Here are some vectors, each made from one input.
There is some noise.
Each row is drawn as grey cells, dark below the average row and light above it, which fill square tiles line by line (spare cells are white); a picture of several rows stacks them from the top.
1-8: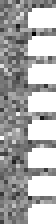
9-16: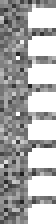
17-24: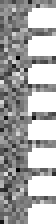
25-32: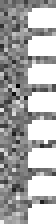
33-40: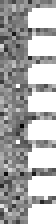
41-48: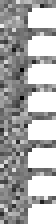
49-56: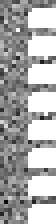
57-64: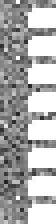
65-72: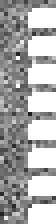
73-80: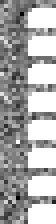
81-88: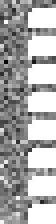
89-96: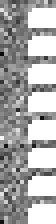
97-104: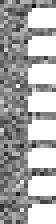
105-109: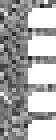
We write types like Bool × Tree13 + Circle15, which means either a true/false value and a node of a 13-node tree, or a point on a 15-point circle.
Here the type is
Bool × Label10.
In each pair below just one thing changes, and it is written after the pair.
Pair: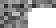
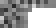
the label
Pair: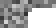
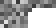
the label
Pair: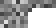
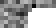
the label
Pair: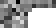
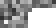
the label
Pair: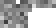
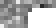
the true/false value
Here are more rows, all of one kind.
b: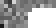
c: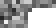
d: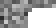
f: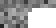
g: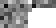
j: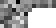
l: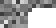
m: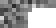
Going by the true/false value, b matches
f and m.
